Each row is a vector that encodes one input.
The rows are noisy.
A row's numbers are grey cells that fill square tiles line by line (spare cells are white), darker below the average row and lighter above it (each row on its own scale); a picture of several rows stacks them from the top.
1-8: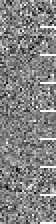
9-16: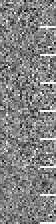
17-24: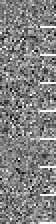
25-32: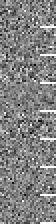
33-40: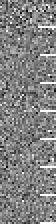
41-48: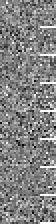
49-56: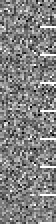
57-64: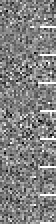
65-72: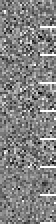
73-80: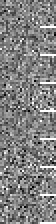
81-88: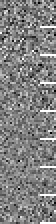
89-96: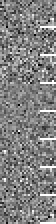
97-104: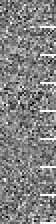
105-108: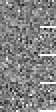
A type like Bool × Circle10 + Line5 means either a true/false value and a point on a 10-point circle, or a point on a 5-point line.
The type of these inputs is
Bool × Tree11 + Circle6.
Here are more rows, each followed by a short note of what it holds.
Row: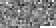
a node of an 11-node tree and a true/false value
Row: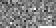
a node of an 11-node tree and a true/false value
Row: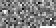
a point on a 6-point circle
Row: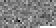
a node of an 11-node tree and a true/false value
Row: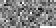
a point on a 6-point circle
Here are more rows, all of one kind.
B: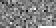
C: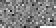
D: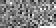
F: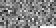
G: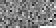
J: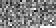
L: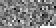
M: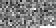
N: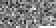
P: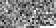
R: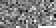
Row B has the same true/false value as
C, D and F.
